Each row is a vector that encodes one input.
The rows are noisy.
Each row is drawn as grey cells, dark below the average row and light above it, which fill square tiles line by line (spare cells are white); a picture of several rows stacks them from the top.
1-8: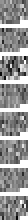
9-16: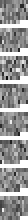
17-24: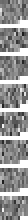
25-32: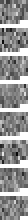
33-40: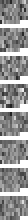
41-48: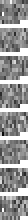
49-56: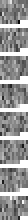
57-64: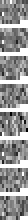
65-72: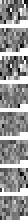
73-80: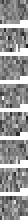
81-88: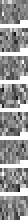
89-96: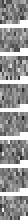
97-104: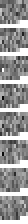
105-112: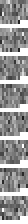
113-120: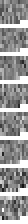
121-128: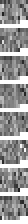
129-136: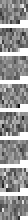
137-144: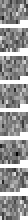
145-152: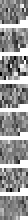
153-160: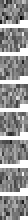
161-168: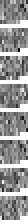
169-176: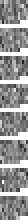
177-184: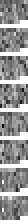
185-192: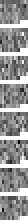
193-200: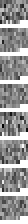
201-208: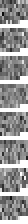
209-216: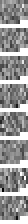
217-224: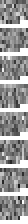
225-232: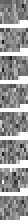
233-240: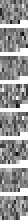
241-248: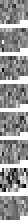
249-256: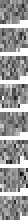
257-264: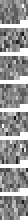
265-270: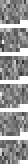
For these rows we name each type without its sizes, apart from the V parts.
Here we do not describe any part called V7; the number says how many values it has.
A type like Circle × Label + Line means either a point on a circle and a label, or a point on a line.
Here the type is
List(Bool × V7).
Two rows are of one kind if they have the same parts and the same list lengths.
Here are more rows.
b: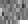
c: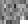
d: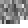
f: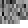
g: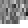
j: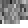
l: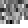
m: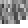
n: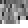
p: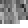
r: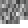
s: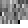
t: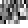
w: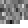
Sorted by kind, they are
b, f, j, n, p
c, d, g, l, m, r, s, w
t

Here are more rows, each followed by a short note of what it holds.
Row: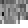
a list of one item
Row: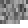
a list of one item
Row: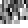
the empty list
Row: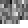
a list of one item
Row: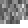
a list of two items
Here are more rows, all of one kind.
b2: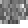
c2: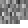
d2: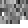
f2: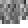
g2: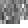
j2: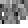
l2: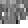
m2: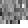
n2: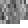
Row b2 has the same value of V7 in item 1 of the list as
f2, g2 and n2.
